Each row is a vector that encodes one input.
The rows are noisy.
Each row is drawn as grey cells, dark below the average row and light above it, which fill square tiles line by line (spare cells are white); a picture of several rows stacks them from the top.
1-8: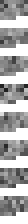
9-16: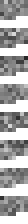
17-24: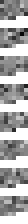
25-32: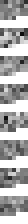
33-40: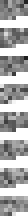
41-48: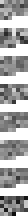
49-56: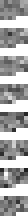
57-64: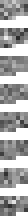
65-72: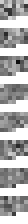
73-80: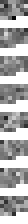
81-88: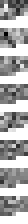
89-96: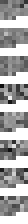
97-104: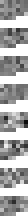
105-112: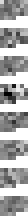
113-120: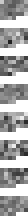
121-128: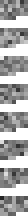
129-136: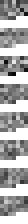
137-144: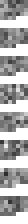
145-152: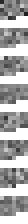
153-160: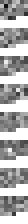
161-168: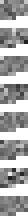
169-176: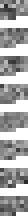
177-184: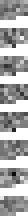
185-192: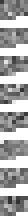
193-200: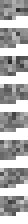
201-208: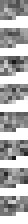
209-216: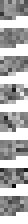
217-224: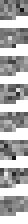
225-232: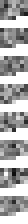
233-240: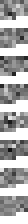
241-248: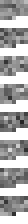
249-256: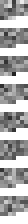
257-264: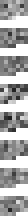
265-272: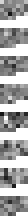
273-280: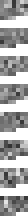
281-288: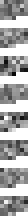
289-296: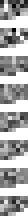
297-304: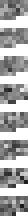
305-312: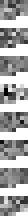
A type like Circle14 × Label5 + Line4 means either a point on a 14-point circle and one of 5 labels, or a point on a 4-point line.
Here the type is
Bool × Bool × Bool × Bool + Line9 + Line10.
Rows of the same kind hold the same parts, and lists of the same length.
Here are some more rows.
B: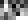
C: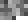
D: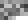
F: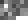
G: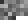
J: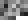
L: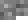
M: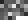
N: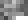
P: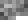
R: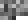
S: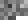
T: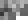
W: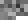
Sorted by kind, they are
B, D, F, G, L, N, P, S, T, W
C
J, M, R

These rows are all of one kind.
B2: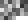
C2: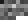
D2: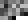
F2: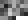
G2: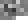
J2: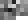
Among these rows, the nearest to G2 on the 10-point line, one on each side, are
B2 and J2.
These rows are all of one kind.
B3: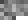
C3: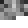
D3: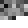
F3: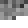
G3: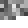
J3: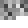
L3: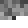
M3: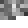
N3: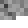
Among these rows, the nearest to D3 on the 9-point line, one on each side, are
C3 and L3.
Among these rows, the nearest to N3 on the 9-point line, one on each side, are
B3 and C3.
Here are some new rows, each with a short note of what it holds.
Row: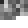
four true/false values
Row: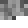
a point on a 9-point line
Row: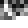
four true/false values
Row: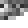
four true/false values
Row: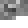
a point on a 10-point line
